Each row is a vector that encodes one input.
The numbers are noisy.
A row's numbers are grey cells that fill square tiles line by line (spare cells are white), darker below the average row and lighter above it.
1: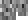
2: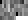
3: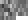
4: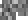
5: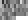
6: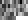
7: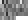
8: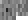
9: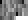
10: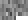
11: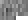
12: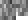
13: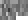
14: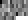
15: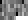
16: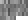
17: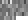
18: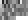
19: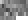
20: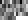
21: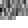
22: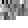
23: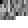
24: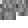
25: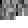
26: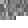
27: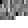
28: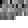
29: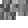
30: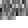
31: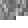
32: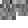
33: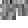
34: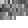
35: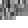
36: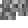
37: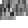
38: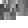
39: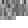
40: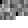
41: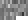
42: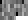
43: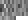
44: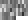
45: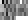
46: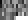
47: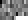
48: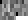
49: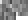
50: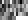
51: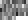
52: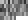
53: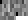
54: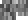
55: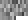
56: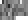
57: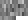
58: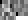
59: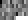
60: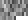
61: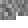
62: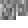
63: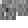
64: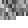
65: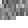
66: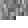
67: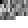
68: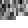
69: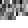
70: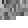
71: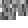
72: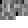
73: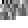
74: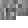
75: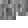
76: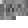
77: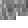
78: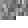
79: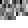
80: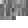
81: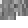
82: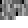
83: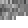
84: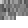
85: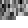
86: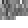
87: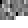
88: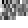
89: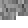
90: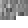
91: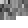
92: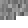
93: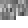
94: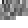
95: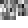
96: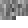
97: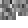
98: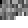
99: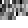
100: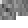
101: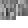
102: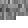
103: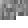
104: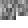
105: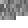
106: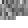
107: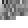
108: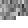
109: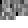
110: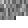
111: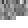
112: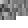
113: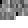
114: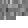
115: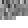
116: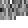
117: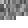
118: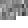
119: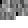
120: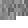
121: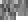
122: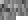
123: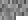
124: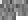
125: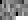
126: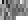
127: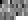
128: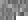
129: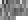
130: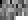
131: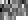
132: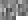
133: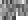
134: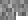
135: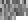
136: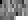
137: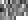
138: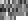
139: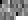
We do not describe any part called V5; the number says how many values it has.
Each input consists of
a list of up to three items, each a true/false value and a value of V5.
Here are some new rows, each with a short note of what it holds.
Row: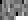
a list of one item
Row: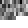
the empty list
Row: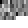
a list of one item
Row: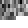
the empty list
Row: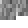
a list of three items
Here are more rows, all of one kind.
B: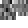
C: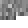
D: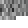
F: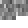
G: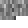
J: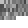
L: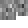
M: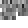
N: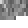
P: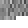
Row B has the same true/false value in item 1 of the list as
C and L.
